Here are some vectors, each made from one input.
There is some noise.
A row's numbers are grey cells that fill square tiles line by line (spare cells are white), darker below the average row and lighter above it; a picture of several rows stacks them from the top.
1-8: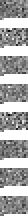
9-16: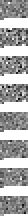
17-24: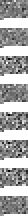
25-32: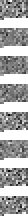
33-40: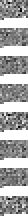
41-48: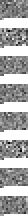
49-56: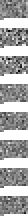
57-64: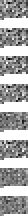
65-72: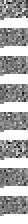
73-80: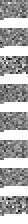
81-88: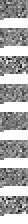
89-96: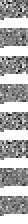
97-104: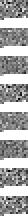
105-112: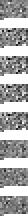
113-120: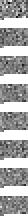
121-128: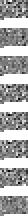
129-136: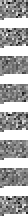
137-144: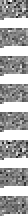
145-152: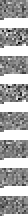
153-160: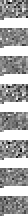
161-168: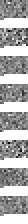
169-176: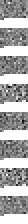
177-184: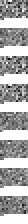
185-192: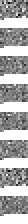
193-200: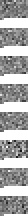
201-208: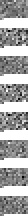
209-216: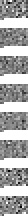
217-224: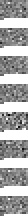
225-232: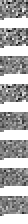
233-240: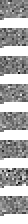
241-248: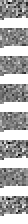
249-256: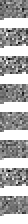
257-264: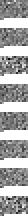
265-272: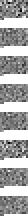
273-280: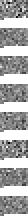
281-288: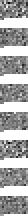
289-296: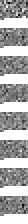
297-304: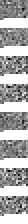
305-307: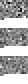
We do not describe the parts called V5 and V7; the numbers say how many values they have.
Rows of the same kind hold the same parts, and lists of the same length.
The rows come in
2 kinds.
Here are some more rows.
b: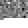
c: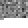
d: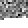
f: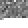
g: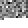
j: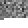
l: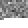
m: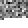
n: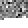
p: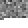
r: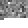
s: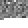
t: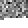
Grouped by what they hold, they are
b, c, f, j, l, p, r, s
d, g, m, n, t

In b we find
a point on a 6-point circle, four true/false values and a value of V7.
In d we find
a point on a 9-point circle and a value of V5.
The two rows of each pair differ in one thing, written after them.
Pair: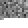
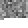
the value of V7
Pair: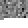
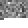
the value of V7
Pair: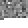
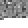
the place on the 6-point circle
